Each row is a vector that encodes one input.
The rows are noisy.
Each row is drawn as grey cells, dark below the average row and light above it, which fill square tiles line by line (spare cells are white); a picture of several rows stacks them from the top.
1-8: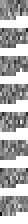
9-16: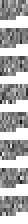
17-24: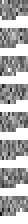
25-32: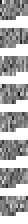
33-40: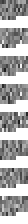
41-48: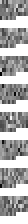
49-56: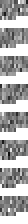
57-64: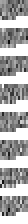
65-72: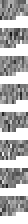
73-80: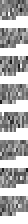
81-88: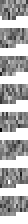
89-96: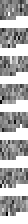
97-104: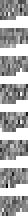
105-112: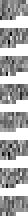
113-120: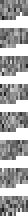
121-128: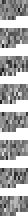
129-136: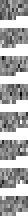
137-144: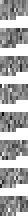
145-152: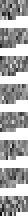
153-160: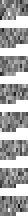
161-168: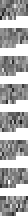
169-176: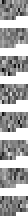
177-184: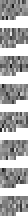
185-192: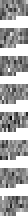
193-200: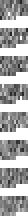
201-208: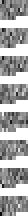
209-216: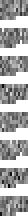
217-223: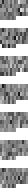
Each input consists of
one of 6 labels, a point on a 6-point line and a node of each of two 10-node trees, together with either a fixed value, or three true/false values.
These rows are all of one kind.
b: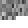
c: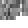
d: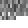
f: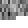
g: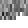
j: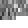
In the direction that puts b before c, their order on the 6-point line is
f, d, b, j, c, g.
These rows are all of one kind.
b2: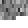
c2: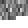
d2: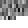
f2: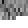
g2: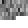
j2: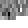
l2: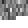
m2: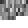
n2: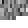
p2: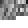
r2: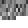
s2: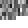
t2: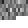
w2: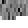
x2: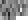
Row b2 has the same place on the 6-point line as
f2, g2, n2 and w2.
